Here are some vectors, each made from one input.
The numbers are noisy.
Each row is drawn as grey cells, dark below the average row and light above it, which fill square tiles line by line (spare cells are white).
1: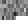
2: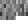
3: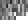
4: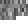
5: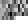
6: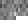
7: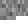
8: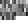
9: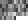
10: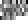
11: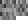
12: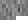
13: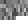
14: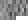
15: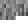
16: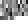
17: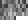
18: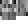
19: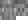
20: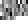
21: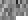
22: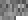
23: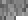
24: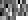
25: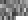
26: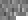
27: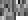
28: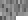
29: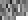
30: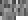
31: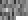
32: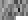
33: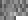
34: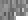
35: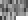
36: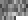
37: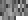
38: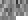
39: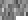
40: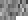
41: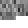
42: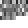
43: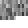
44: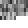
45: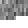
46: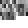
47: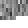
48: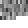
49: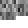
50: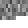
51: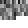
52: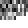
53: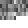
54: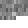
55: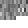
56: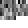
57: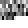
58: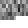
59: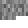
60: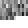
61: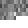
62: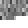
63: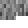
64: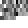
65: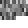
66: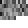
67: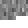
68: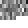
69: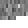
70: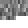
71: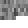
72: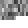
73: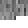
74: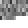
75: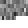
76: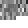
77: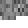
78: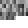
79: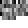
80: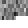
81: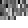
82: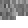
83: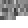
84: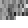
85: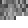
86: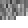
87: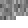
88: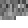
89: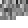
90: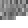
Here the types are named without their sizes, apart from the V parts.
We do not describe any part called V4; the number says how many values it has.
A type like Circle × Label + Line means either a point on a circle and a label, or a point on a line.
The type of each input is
List(Line) × V4.
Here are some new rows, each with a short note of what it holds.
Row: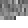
a value of V4, together with a list of three items
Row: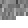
a value of V4, together with a list of three items
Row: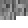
a value of V4, together with a list of two items
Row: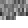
a value of V4, together with a list of one item
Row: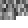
a value of V4, together with the empty list
